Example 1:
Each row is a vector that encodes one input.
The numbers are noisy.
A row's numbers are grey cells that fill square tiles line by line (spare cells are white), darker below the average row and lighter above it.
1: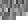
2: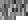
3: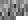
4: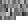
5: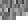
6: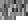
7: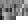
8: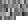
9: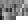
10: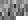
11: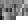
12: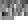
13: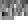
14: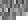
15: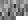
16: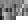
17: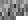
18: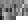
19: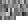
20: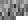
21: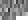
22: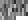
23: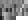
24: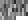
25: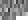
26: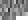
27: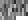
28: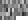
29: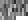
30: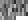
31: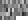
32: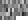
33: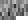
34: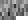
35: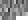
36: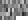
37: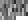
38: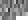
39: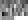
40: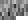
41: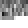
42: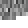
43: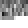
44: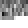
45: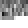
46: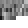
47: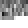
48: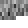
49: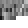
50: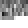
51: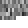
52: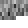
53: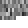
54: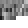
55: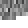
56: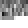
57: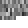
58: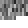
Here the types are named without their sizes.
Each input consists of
a point on a circle.
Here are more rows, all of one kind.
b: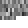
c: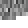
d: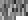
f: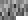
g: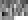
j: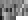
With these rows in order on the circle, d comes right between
b and g.
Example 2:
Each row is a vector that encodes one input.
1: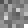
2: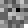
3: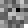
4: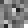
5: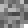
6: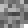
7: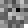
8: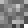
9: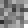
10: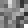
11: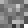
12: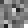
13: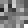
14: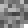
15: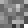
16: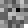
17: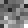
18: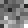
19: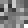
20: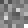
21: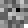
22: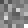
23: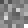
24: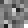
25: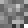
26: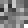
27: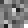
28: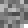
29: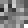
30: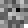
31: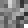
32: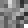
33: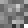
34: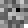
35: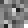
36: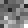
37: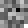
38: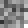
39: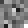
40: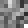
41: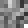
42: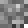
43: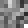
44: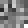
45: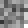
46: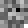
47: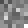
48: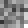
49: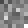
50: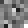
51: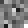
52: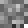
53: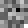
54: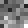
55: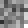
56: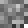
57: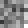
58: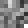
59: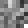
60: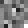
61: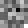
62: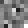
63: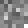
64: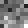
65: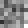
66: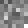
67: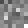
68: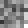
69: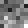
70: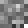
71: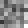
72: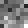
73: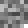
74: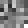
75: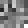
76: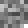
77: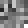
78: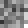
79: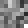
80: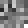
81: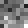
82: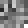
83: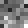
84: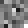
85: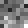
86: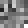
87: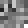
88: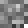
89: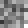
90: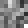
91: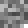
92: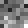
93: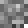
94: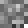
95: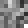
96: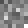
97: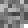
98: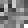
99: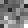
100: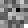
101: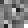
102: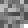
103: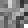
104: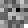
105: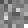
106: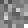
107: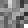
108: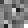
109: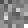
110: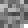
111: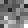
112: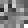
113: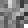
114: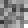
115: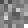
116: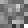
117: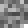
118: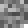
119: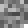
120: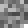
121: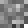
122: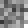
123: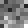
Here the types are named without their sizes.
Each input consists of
a label.
